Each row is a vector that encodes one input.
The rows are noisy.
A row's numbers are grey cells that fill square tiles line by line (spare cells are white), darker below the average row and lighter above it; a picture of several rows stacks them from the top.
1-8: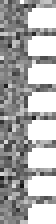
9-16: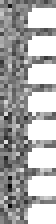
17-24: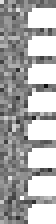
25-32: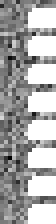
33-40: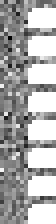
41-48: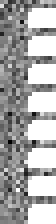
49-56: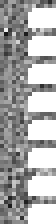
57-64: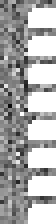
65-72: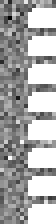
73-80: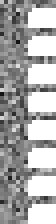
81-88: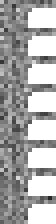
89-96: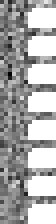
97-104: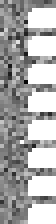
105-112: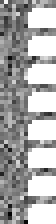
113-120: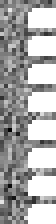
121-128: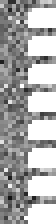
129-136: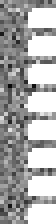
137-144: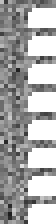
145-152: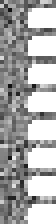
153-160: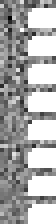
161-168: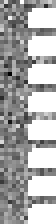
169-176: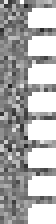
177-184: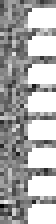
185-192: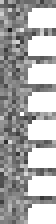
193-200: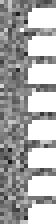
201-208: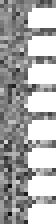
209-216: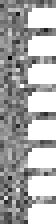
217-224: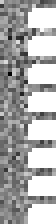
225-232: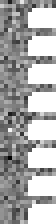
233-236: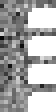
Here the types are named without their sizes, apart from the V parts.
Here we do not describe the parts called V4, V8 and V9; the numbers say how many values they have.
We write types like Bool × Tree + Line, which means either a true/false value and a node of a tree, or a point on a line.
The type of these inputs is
Bool × Label × V8 + (Tree + V4) × V9.
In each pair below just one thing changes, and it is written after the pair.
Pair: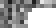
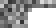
the true/false value
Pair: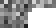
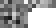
the true/false value
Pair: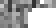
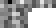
the value of V8
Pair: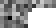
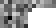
the label
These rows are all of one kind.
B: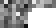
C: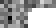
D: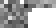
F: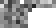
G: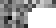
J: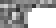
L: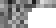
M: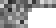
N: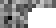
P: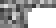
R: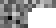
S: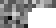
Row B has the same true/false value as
D and M.
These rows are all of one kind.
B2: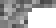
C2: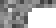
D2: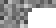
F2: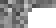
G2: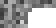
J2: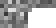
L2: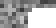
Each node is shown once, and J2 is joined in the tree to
D2 and L2.
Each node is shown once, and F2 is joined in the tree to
B2.
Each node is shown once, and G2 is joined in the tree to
C2 and D2.
